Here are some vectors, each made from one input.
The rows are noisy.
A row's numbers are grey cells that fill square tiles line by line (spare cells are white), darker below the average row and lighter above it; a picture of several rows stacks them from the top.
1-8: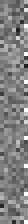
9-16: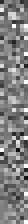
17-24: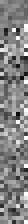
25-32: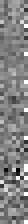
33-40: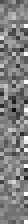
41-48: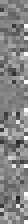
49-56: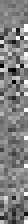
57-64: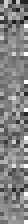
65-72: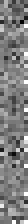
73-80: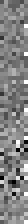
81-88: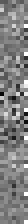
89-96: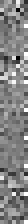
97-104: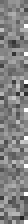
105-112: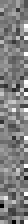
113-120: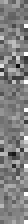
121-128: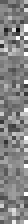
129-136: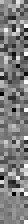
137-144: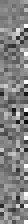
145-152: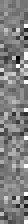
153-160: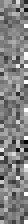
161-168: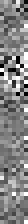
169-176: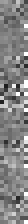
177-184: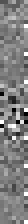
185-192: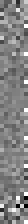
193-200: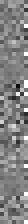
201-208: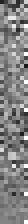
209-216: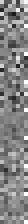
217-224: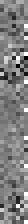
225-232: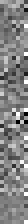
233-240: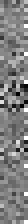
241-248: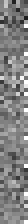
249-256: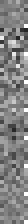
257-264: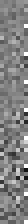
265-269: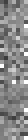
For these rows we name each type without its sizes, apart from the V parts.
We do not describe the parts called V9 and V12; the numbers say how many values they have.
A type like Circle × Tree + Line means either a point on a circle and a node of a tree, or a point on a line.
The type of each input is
Line × (Line + V12) × V9.
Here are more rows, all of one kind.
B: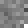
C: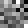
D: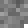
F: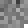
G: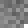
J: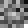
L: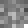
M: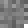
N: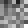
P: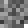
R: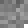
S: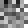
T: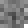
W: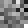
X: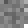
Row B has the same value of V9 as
C, S, W and X.
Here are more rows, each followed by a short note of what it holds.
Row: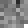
a point on a line, a value of V9 and a value of V12
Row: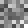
a point on each of two lines and a value of V9
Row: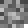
a point on each of two lines and a value of V9
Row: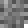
a point on a line, a value of V9 and a value of V12
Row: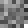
a point on each of two lines and a value of V9
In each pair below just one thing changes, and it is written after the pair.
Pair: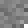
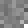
the value of V9
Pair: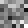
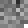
the value of V12
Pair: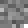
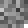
the value of V9
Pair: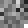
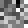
the place on the line
